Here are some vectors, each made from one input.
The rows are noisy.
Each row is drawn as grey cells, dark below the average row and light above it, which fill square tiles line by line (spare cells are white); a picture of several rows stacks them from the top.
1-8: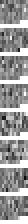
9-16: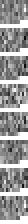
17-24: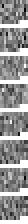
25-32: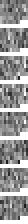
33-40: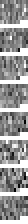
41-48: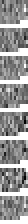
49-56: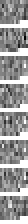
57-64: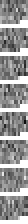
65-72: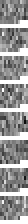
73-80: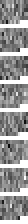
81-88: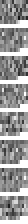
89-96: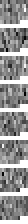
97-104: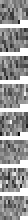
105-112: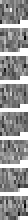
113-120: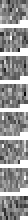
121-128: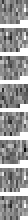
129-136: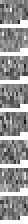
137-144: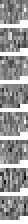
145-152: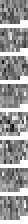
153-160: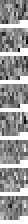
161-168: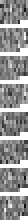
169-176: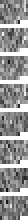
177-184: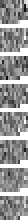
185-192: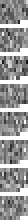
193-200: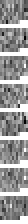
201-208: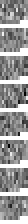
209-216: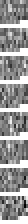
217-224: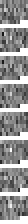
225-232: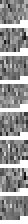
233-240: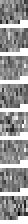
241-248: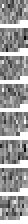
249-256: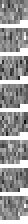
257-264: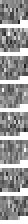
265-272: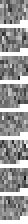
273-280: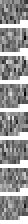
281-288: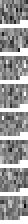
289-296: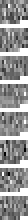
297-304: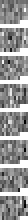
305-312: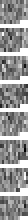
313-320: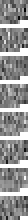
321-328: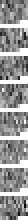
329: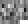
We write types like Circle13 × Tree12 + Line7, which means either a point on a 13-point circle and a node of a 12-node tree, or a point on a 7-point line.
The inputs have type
List2(Line9) + Tree17.
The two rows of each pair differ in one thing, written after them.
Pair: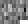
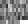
the place on the 9-point line in item 2 of the list
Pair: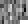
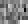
the place on the 9-point line in item 2 of the list
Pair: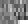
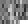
the place on the 9-point line in item 1 of the list
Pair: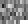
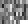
the place on the 9-point line in item 1 of the list
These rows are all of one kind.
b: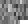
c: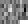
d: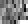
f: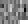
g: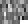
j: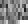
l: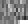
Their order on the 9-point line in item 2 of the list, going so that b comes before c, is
b, l, j, f, c, d, g.
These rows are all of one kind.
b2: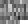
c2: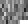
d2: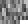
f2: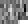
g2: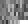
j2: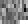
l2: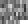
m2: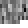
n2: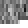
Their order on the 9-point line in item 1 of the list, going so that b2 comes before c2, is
d2, j2, m2, l2, b2, f2, n2, c2, g2.
